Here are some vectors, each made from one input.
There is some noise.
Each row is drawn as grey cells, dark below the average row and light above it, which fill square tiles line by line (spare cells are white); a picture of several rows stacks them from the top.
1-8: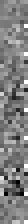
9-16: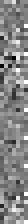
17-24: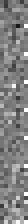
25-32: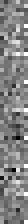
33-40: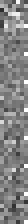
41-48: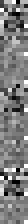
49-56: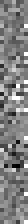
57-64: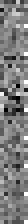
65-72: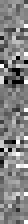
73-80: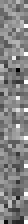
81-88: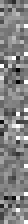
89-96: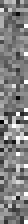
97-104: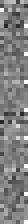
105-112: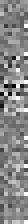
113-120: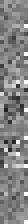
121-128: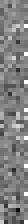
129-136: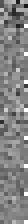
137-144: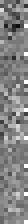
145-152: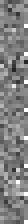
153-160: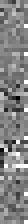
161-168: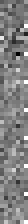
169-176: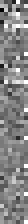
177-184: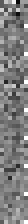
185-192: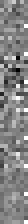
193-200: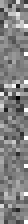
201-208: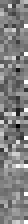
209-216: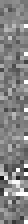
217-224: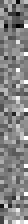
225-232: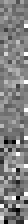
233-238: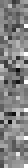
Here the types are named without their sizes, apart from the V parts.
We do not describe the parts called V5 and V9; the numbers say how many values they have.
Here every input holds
a point on a line and a value of V9, together with either a point on a circle and a true/false value, or a value of V5.
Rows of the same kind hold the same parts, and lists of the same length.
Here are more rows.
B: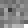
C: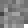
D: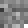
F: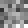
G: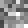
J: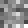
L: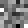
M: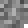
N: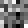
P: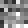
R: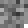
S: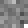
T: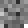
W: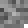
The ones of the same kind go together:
B, C, D, F, G, J, L, P, R, S
M, N, T, W

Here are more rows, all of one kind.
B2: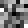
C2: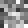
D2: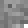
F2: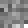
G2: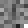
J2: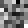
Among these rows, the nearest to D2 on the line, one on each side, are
C2 and F2.
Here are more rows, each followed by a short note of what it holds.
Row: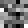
a point on a line, a value of V5 and a value of V9
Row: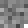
a point on a circle, a point on a line, a true/false value and a value of V9
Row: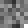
a point on a line, a value of V5 and a value of V9
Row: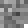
a point on a circle, a point on a line, a true/false value and a value of V9
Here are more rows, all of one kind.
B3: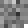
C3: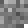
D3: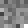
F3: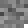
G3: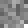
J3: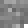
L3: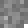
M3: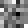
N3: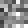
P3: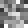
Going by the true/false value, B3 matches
F3, J3 and N3.
